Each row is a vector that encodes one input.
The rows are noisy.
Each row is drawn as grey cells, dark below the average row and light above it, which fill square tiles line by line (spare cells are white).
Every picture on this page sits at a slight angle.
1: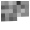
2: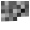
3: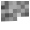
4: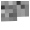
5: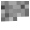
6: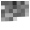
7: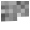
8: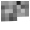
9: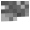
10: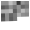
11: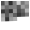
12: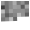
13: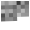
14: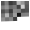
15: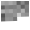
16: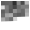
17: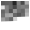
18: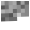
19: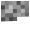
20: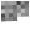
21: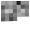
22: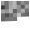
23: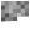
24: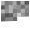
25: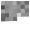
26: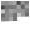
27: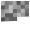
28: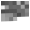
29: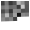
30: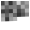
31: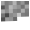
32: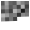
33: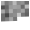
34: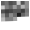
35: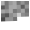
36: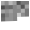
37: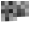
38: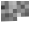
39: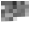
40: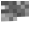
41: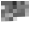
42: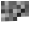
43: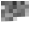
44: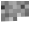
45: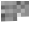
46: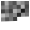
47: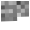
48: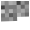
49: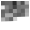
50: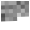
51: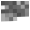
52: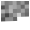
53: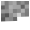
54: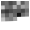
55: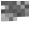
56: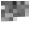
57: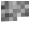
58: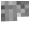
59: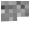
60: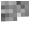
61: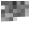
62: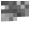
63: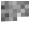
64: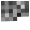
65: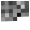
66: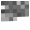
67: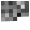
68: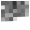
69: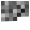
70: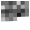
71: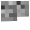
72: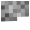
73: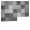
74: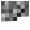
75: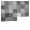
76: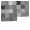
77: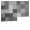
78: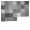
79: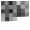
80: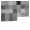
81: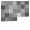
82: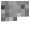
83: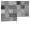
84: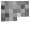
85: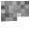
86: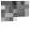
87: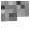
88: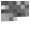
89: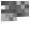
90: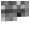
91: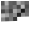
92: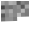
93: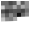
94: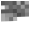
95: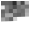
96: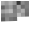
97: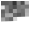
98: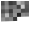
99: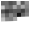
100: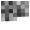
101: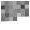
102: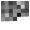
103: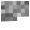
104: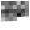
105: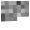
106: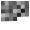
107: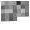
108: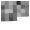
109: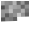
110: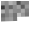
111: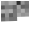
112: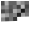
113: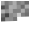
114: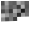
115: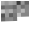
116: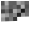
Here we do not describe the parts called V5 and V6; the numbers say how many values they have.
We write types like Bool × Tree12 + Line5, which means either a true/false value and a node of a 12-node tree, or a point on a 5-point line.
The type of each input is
Bool × Line4 × V5 + V6.
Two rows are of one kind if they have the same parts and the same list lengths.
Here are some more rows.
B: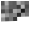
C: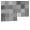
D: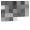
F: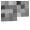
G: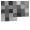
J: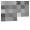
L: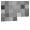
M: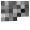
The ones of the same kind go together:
B, D, G, M
C, F, J, L

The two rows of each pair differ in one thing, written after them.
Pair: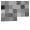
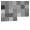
the place on the 4-point line
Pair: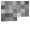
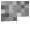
the place on the 4-point line
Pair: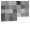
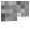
the place on the 4-point line
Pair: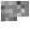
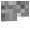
the value of V5
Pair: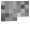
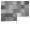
the place on the 4-point line
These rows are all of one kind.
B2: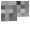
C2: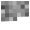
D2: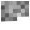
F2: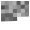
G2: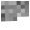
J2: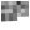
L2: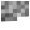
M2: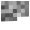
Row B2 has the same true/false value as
G2 and J2.
